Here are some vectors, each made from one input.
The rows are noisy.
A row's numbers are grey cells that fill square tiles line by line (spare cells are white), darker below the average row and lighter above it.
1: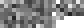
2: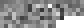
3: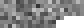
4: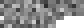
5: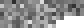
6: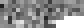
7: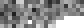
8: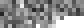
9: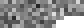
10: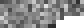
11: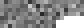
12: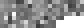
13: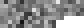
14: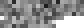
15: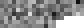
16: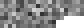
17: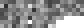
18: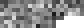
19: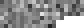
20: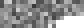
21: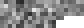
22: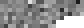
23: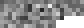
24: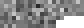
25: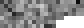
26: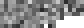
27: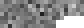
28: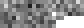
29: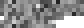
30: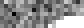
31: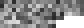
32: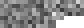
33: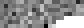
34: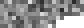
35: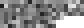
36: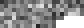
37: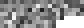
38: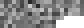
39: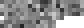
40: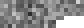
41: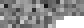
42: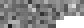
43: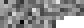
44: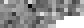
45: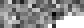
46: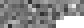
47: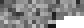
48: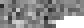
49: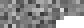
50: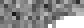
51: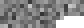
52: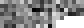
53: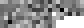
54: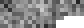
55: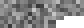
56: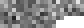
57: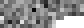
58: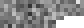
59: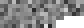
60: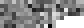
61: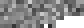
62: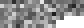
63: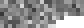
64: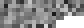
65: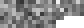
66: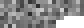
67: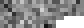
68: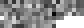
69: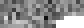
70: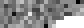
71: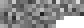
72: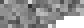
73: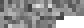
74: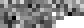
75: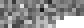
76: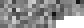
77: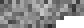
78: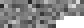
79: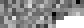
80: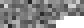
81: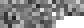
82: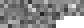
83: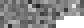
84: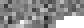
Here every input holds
a point on a 9-point line, together with either one of 8 labels, or a point on a 4-point line.
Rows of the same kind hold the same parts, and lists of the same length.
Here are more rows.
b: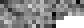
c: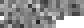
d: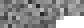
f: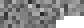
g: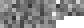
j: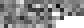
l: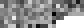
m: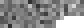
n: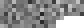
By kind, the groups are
b, c, j, l
d, f, g, m, n

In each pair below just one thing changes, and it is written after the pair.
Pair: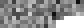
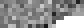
the place on the 9-point line
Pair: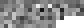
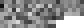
the place on the 9-point line
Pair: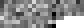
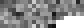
the place on the 9-point line
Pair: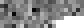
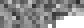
the label
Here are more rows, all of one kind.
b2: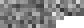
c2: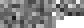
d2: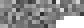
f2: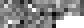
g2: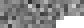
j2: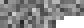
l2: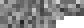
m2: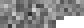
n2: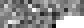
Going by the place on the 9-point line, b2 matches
c2, j2 and l2.
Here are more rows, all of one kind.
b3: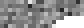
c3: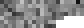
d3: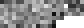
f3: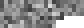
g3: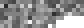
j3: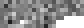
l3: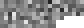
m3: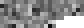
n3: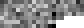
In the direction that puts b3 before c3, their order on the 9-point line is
l3, b3, d3, f3, j3, g3, c3, m3, n3.
